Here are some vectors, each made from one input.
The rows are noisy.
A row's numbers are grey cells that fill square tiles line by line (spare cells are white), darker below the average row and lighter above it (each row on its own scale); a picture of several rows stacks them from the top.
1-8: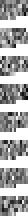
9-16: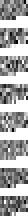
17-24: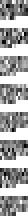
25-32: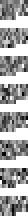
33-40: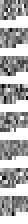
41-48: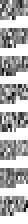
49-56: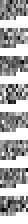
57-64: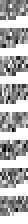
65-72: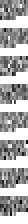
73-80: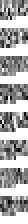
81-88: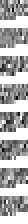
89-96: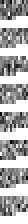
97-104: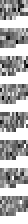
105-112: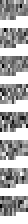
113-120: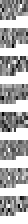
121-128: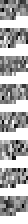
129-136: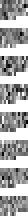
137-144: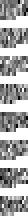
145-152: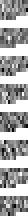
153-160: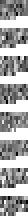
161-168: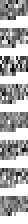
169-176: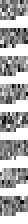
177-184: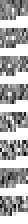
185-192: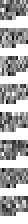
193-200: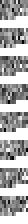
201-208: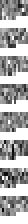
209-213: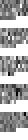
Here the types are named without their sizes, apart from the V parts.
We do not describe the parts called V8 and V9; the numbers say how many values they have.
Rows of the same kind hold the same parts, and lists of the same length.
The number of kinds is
2.
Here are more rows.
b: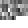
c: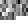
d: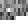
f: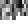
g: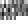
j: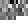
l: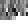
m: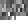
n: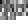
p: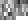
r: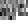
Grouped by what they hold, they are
b, c, d, g, j
f, l, m, n, p, r

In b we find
a point on a circle, a true/false value, a value of V8 and a value of V9.
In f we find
a label, a true/false value, a value of V8 and a value of V9.
